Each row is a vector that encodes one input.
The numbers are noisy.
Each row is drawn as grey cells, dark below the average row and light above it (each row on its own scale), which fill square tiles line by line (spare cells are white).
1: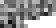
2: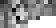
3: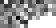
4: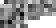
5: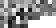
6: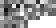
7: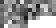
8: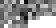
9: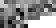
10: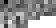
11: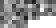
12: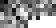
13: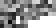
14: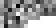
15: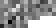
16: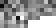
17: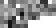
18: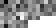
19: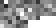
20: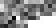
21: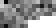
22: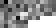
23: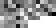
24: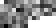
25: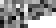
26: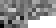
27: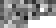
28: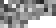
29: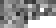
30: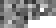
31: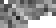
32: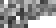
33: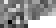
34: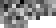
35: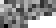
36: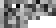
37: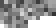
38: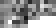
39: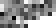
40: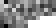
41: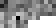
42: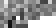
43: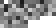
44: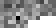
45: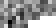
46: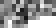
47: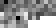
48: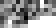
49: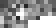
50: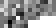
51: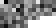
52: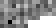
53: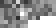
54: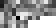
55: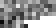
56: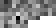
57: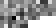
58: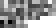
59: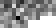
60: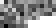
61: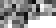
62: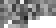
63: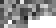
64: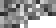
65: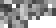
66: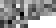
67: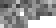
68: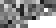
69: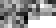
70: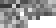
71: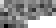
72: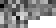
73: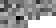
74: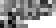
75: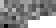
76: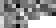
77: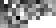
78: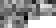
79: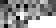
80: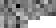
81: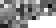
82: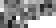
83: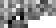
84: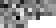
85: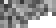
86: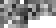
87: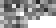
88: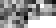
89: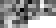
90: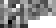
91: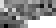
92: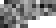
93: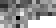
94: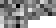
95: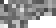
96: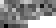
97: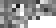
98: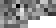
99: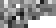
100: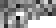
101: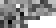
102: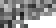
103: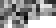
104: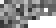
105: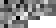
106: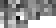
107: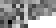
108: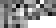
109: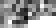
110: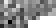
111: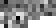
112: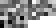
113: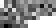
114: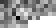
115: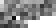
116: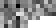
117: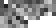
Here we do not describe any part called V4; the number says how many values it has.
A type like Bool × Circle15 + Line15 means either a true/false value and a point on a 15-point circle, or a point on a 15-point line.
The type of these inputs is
(Bool × Bool × Bool + Unit) × Line8 + V4.
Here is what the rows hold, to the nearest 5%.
About 85% of them hold a point on an 8-point line, together with either a fixed value, or three true/false values. The rest hold a value of V4.
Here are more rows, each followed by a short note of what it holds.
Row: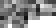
a value of V4
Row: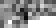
a value of V4
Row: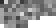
a point on an 8-point line and three true/false values
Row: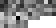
a point on an 8-point line and three true/false values
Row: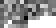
a value of V4
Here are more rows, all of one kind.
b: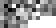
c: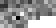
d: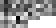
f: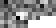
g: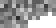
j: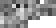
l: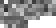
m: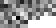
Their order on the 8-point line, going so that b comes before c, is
j, b, f, d, g, c, m, l.
